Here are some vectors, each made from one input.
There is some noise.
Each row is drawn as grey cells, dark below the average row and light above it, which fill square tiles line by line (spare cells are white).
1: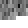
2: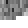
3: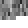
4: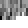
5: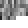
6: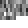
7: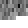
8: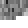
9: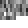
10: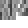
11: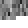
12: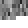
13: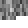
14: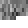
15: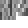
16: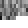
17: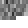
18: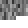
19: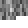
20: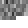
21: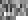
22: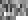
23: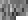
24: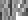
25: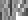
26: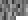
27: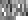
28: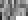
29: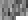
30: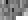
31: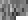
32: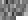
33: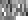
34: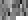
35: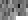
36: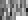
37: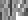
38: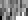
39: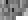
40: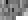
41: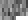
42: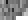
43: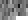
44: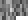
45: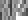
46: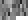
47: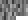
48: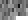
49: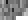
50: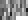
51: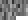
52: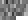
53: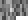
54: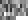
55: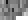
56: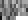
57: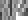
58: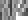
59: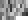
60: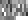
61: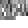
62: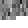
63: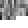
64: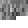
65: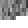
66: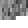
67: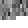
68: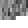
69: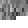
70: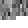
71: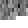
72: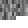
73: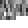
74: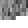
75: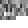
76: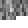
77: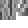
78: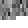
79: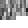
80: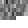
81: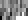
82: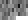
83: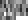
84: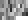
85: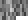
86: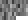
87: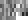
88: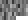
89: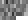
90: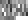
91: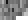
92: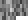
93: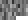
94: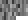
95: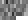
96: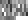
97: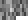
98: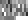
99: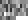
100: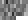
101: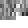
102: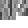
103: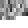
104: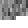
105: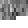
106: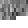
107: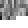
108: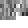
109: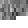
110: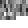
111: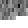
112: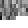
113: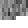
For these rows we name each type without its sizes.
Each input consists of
either a point on a circle, or three true/false values.
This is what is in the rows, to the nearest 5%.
About 40% of them hold a point on a circle. The rest hold three true/false values.
